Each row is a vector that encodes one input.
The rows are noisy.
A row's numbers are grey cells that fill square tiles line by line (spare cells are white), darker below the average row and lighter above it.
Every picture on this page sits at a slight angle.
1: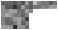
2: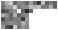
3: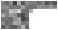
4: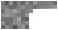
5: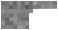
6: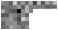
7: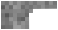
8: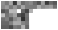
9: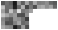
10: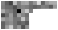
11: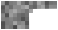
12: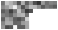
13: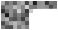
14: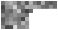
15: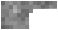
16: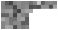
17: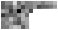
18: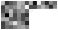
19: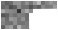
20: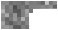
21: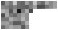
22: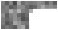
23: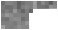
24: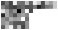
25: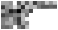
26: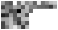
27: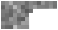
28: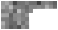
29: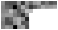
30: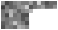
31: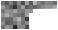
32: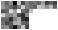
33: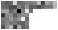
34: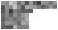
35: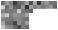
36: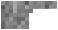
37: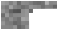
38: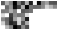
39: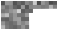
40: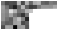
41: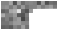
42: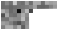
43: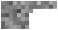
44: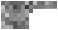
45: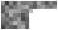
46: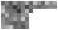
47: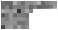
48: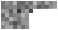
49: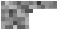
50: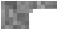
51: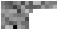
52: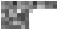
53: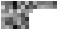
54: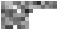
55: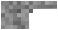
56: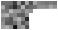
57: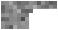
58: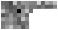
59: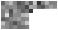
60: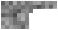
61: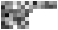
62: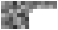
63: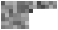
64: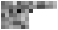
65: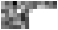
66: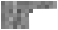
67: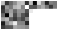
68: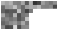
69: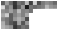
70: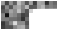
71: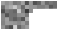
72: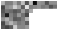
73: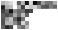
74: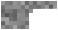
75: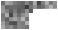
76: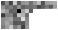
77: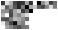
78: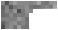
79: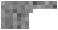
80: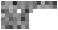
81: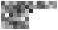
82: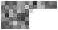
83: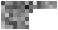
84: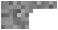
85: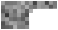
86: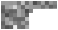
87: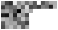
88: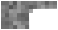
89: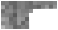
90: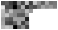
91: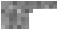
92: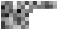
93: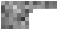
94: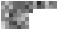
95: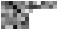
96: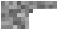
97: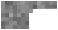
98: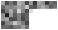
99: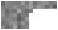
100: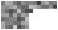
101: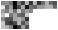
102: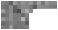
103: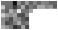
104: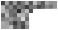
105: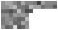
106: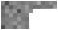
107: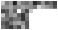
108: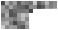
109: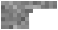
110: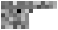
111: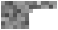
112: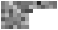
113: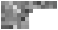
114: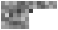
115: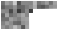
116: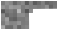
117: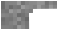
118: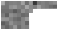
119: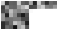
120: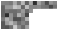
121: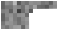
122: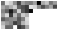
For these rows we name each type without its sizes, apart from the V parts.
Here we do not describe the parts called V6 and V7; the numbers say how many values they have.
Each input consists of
a true/false value and a value of V7, together with either a point on a line, or a value of V6.
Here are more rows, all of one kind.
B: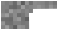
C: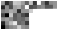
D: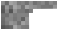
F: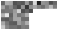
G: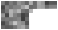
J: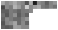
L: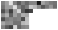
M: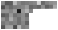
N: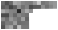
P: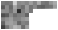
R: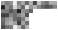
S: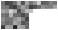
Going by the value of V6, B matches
J and R.
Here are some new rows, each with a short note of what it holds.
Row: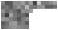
a point on a line, a true/false value and a value of V7
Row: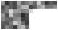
a true/false value, a value of V6 and a value of V7
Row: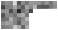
a true/false value, a value of V6 and a value of V7
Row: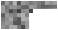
a point on a line, a true/false value and a value of V7
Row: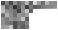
a point on a line, a true/false value and a value of V7
